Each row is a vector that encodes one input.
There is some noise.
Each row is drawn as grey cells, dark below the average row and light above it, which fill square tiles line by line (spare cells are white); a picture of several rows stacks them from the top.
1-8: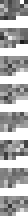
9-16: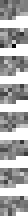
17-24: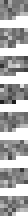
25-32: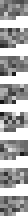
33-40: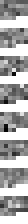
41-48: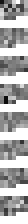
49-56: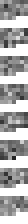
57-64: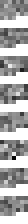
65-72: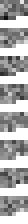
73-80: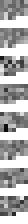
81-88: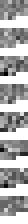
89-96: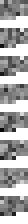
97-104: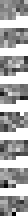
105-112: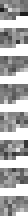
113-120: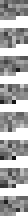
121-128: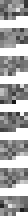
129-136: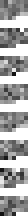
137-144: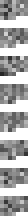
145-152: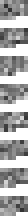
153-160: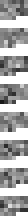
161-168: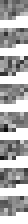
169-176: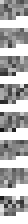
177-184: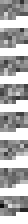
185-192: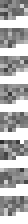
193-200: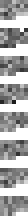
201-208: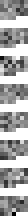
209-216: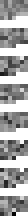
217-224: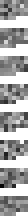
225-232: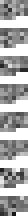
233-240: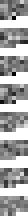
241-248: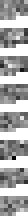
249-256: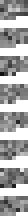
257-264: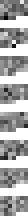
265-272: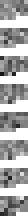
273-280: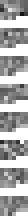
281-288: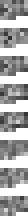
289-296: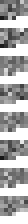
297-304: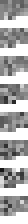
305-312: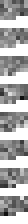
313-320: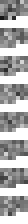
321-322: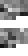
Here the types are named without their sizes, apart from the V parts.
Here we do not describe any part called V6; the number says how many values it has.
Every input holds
either two values of V6, or a list of points on a line.
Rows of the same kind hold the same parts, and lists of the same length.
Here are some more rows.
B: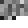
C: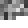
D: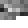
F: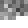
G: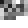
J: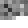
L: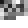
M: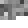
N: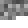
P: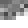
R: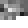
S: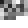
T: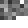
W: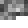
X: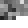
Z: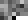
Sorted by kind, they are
B, T, X, Z
C, D, R, W
F, P
G, L, S
J, M, N

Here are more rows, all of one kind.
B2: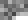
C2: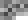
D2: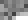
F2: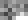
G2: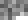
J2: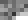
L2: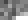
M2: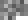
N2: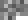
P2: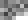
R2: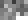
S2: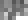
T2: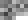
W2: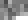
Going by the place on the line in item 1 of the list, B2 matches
D2, F2 and J2.
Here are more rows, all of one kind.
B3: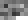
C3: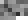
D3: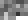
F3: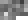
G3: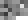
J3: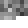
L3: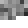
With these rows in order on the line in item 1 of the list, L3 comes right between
F3 and J3.
